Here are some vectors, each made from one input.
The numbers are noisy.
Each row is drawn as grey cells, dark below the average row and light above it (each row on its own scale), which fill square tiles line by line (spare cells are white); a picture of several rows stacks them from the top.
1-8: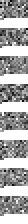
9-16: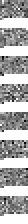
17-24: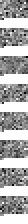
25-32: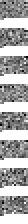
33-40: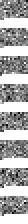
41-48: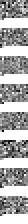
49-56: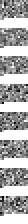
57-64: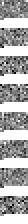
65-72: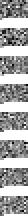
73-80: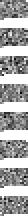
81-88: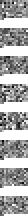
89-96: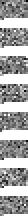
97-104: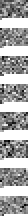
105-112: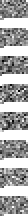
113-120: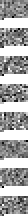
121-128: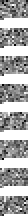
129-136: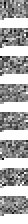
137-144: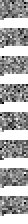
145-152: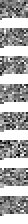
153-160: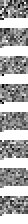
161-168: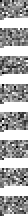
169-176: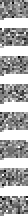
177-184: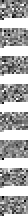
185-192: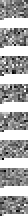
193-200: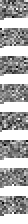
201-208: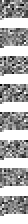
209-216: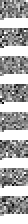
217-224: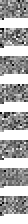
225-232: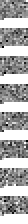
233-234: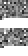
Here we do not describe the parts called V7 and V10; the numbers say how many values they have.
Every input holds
either a point on an 8-point line, a true/false value and a value of V7, or a value of V10.
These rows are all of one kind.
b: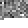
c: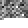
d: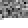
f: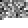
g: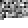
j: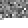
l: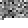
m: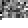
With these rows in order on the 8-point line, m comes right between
d and l.
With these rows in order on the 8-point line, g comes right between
d and j.
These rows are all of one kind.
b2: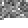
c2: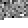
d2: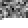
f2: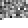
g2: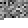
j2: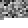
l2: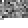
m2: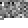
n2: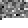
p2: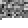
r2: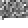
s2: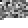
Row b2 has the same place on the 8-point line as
f2 and l2.
